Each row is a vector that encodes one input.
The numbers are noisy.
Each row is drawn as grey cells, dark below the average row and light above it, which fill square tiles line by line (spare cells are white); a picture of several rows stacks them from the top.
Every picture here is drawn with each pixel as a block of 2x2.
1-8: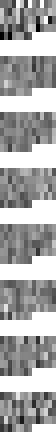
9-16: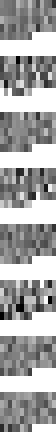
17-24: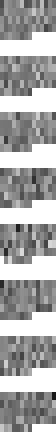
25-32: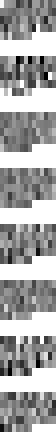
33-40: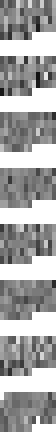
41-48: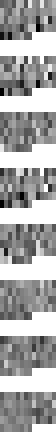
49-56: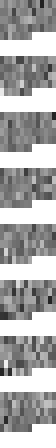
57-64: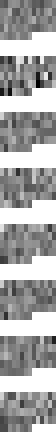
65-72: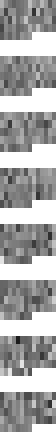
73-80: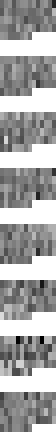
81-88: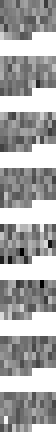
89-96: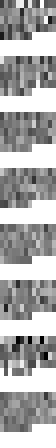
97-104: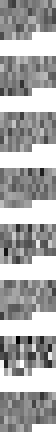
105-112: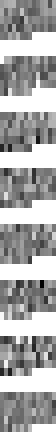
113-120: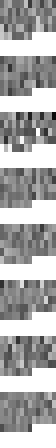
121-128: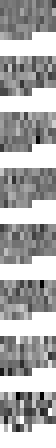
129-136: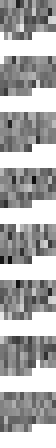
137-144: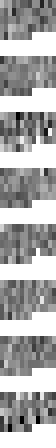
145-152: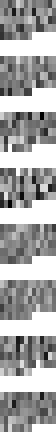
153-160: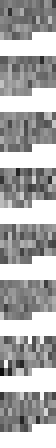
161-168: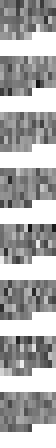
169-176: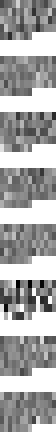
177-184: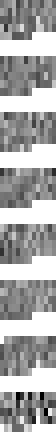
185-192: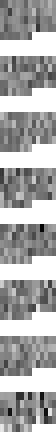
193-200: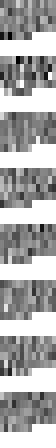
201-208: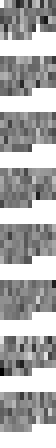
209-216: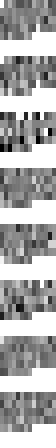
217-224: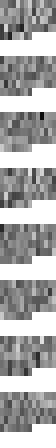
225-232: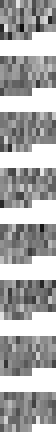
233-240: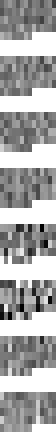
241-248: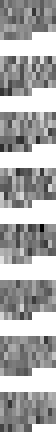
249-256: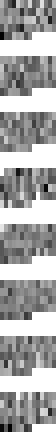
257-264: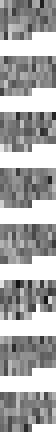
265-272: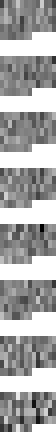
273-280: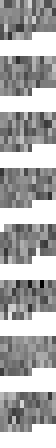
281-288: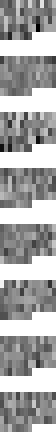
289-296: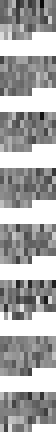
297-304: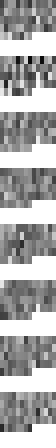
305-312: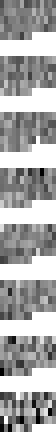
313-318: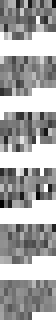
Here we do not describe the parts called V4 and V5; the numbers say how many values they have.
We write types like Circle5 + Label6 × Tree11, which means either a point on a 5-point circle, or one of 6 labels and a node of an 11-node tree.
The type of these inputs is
(Line9 + V4) × V5 + List2(Line10).
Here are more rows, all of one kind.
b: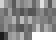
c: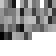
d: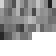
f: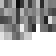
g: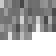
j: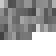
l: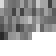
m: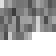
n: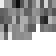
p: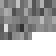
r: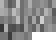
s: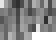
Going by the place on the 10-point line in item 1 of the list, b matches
j and n.
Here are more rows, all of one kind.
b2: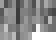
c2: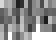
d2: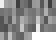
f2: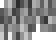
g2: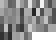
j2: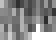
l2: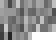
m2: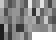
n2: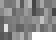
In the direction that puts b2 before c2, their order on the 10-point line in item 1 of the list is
m2, g2, l2, n2, b2, j2, c2, f2, d2.
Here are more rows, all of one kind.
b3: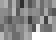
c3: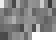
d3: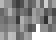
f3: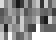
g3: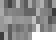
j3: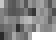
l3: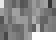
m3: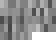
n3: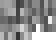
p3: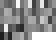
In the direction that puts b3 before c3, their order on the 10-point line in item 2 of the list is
n3, d3, j3, g3, b3, l3, c3, f3, m3, p3.
